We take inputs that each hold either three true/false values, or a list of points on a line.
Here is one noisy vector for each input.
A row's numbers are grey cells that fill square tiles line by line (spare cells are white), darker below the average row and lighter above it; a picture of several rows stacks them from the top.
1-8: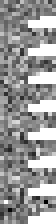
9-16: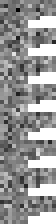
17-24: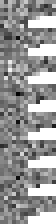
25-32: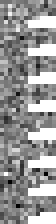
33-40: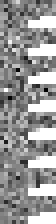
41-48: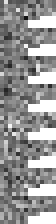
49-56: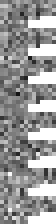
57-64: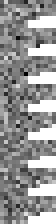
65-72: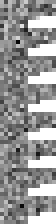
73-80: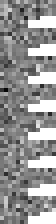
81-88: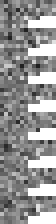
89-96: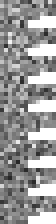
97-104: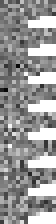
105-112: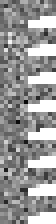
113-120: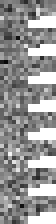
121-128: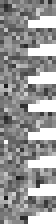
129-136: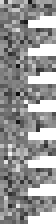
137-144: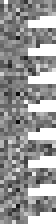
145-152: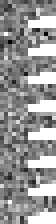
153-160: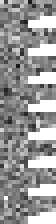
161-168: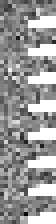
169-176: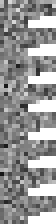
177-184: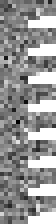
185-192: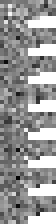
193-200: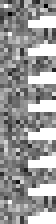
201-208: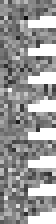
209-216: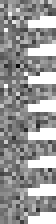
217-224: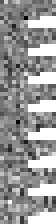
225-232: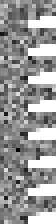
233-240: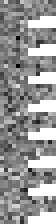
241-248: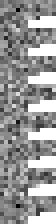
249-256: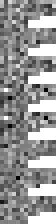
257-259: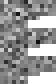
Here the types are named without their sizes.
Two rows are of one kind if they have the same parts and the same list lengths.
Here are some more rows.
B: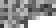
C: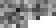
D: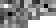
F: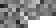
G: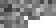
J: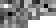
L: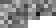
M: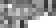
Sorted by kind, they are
B, M
C
D, J
F, L
G

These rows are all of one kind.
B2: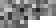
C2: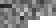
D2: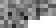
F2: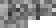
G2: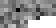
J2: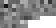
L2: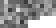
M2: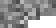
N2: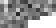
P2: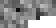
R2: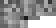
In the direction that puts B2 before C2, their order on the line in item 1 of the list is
D2, B2, F2, G2, P2, M2, J2, R2, C2, L2, N2.
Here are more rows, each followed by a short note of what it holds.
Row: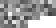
three true/false values
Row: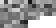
three true/false values
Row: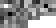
the empty list
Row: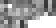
three true/false values
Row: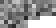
a list of two items
